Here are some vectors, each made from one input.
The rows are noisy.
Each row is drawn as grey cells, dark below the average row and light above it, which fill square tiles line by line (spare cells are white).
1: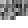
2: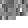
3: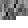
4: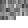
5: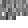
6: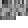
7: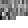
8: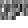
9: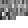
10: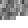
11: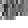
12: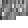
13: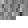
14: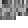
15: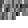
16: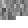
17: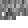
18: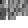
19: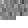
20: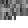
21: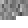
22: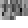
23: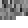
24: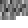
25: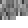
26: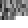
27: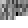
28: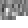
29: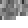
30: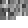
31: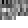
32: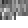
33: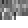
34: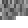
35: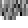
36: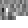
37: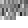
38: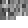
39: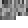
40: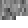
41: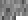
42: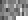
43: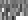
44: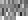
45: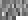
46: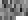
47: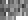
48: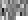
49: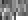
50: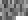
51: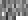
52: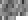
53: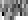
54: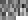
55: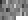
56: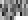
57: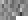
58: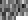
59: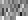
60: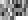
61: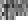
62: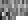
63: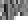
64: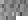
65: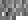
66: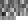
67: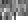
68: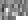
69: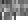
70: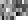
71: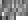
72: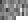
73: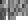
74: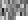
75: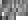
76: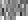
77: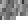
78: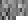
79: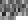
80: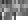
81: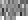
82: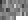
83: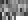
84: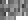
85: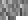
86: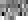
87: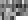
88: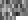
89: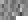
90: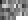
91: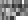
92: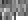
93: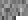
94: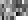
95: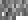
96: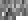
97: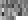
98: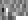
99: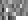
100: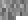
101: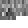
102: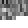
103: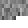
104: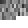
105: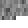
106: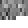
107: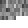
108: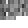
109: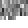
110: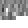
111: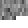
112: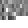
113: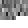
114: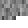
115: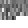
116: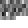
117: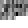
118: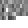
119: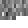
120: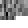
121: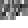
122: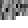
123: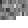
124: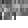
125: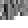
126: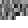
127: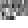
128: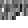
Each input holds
a node of a 10-node tree, together with either a point on a 6-point line, or a node of a 10-node tree.
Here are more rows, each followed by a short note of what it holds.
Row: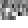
a node of each of two 10-node trees
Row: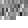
a point on a 6-point line and a node of a 10-node tree
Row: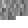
a point on a 6-point line and a node of a 10-node tree
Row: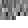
a node of each of two 10-node trees
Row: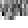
a node of each of two 10-node trees
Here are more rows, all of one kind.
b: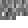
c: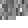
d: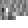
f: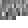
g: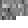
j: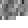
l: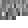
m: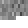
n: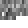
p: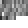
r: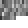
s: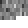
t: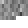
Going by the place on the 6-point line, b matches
m, r and s.
